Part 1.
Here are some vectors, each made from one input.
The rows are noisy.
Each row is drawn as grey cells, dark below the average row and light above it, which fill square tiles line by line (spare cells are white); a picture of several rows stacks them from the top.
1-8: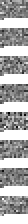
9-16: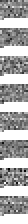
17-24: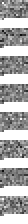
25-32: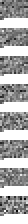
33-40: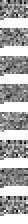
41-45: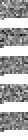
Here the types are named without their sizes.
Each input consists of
a list of points on a line.
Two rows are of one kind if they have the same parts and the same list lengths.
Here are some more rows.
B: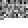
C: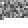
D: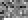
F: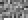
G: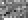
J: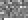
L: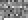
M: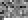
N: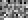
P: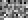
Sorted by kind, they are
B, N, P
C, G, J, L
D, F, M

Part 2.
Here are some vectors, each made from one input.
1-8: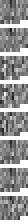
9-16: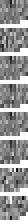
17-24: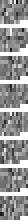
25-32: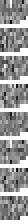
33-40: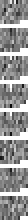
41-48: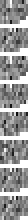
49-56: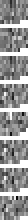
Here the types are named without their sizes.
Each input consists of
either a point on a line, or three true/false values.
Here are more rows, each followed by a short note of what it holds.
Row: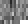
three true/false values
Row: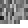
three true/false values
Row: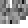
a point on a line
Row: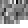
a point on a line
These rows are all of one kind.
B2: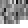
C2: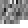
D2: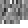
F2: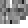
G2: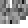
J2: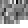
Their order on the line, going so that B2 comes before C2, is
B2, J2, C2, D2, G2, F2.
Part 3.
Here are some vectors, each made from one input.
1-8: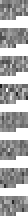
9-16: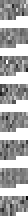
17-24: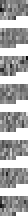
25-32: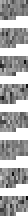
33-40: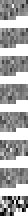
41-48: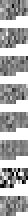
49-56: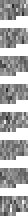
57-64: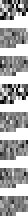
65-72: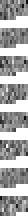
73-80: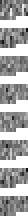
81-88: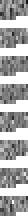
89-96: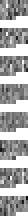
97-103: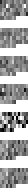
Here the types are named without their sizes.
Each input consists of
either a fixed value, or a node of each of two trees.
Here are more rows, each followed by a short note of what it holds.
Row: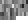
a node of each of two trees
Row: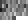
a node of each of two trees
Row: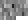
a node of each of two trees
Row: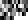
a fixed value
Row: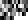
a fixed value
